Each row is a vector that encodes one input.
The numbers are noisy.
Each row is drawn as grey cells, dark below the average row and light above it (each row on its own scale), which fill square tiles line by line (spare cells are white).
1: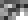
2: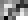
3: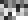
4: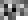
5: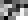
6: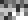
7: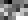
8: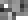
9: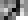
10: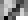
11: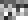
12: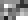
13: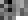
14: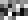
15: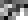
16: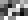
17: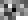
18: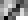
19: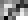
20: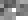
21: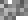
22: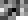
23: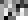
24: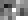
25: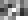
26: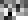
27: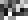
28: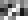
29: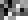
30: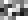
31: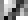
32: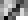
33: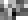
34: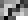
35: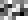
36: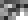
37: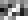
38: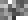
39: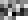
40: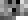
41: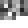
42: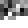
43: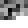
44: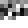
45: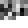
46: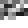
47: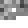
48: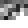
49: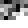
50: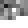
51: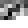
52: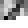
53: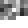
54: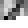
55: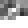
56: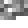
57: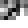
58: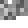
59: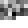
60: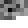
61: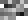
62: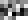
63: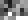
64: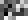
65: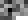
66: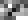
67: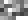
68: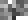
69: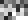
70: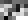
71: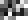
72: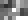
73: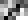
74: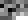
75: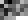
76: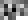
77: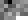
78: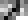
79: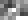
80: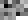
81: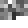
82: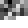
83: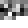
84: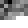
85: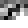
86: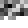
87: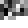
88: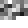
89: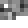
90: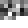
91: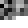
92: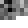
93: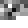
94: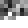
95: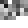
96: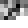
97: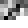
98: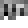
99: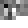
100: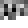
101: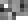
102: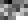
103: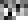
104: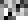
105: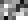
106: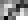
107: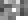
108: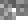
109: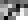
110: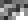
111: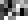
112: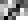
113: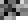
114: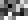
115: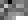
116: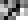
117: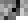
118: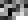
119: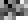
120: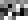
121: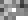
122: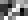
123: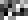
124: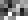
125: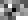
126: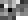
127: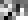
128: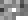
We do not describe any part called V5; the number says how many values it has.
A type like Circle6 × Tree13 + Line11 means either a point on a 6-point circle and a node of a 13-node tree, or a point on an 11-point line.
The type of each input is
List2(Bool × V5).
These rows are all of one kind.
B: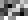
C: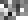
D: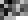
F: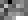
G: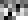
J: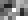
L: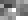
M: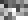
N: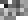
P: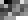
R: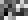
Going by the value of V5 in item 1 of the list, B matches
C, N and R.
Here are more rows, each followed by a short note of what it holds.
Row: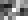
a list of two items
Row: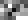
the empty list
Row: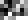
a list of two items
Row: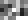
a list of one item
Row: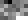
a list of two items
